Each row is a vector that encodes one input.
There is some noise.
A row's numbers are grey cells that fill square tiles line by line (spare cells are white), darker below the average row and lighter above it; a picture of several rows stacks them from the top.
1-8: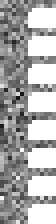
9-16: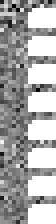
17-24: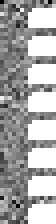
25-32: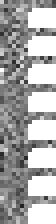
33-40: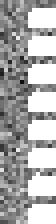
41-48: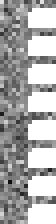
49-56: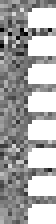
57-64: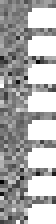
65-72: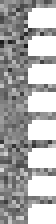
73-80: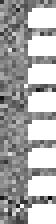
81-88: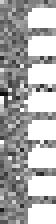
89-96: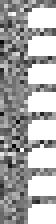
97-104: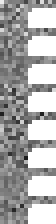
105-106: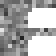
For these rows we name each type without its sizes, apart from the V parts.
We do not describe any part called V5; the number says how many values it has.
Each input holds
either a point on a circle, or a true/false value and a value of V5.
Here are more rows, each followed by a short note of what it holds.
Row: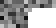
a point on a circle
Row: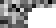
a point on a circle
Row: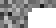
a point on a circle
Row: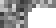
a true/false value and a value of V5
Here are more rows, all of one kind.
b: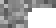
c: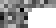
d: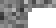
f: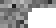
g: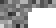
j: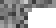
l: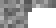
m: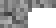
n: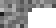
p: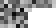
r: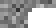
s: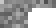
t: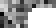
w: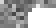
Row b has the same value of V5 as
f, g and m.
